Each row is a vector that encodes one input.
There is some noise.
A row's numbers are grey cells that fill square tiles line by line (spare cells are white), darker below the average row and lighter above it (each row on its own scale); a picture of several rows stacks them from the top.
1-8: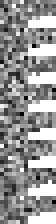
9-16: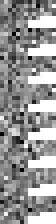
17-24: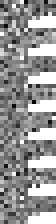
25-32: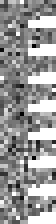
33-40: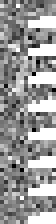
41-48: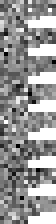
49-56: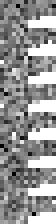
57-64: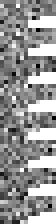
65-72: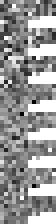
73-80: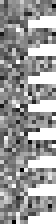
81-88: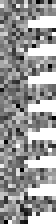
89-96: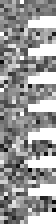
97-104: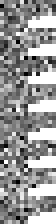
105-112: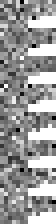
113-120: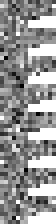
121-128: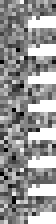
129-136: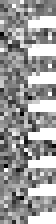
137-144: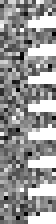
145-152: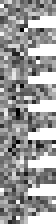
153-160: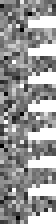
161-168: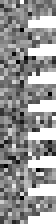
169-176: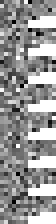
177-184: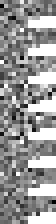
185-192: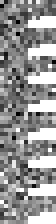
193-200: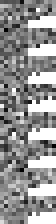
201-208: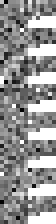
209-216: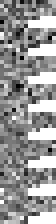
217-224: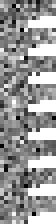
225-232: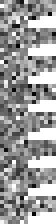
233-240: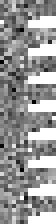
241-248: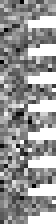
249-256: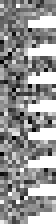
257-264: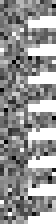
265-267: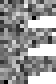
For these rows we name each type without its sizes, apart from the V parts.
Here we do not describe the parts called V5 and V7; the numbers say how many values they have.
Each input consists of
a true/false value and a value of V5, together with either a point on a line, or a value of V7.
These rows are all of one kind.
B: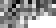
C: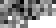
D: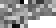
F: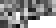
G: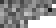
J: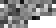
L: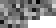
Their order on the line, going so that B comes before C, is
L, B, G, J, C, D, F.
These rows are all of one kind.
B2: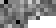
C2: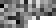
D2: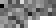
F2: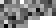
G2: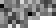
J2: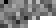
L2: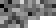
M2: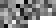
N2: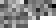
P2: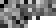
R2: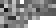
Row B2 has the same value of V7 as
D2, G2 and L2.
